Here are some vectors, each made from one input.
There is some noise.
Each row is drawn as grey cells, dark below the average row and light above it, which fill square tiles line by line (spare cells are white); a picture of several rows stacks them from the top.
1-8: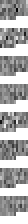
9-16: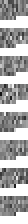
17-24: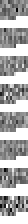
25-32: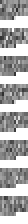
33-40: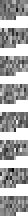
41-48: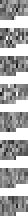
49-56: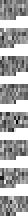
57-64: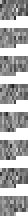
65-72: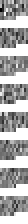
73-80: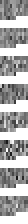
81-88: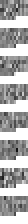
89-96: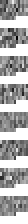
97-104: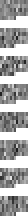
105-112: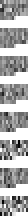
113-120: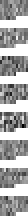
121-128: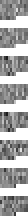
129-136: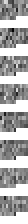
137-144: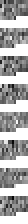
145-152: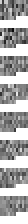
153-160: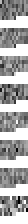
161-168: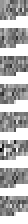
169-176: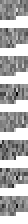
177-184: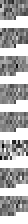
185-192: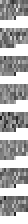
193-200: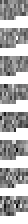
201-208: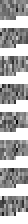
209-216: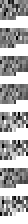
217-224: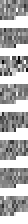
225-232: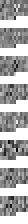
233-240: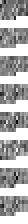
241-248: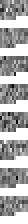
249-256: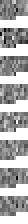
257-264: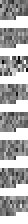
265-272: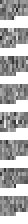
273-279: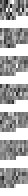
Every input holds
a list of up to two points on an 8-point line.
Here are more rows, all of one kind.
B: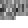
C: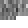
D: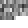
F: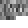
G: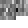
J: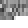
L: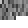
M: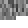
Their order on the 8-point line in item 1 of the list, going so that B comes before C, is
F, D, J, B, G, C, M, L.
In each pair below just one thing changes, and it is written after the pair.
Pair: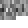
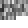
the place on the 8-point line in item 2 of the list
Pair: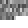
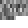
the place on the 8-point line in item 1 of the list
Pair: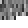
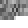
the place on the 8-point line in item 1 of the list
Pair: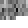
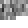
the place on the 8-point line in item 2 of the list
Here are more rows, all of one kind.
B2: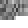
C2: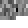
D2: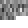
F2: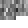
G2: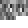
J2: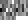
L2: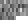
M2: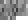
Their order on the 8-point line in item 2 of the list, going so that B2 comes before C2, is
B2, M2, C2, G2, J2, D2, L2, F2.
